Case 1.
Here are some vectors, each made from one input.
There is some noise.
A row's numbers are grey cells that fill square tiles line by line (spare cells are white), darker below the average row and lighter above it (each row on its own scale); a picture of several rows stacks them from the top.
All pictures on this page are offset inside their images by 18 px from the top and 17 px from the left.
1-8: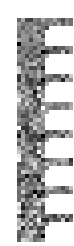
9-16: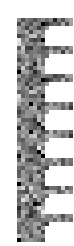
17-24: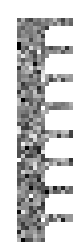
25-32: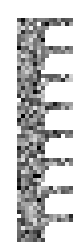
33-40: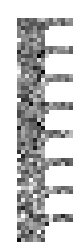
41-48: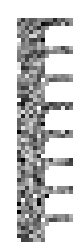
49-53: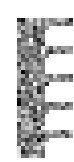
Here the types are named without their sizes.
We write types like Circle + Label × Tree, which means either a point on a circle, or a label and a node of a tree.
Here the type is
Label × Label.
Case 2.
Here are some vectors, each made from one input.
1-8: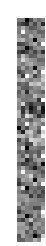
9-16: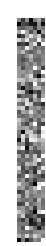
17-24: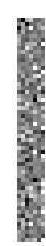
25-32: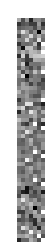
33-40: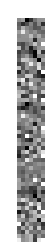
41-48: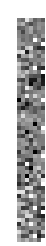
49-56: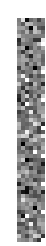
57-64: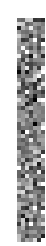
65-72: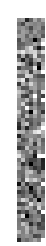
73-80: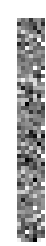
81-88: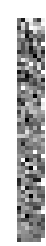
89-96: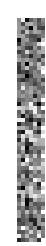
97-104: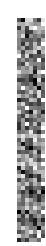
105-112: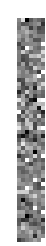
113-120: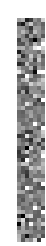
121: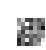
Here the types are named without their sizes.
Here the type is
Bool × Bool × Bool × Bool + Line × Line.
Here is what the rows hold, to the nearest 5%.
About 10% of them hold a point on each of two lines. The rest hold four true/false values.
